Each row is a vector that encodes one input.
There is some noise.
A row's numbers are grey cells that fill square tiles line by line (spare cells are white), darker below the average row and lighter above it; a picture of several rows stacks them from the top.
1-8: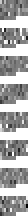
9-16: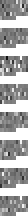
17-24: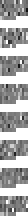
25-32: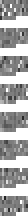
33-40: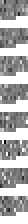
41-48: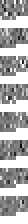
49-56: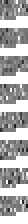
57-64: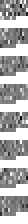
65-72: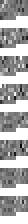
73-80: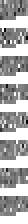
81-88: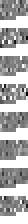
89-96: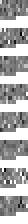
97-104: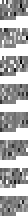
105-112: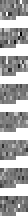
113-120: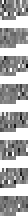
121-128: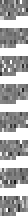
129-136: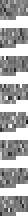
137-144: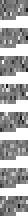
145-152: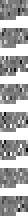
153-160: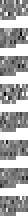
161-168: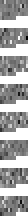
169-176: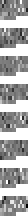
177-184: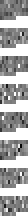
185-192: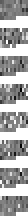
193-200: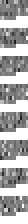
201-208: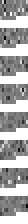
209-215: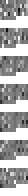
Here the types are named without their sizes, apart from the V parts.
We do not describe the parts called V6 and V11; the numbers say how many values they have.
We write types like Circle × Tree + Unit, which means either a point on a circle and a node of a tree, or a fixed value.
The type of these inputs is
(Bool × Bool × Bool + V11) × Line × V6.
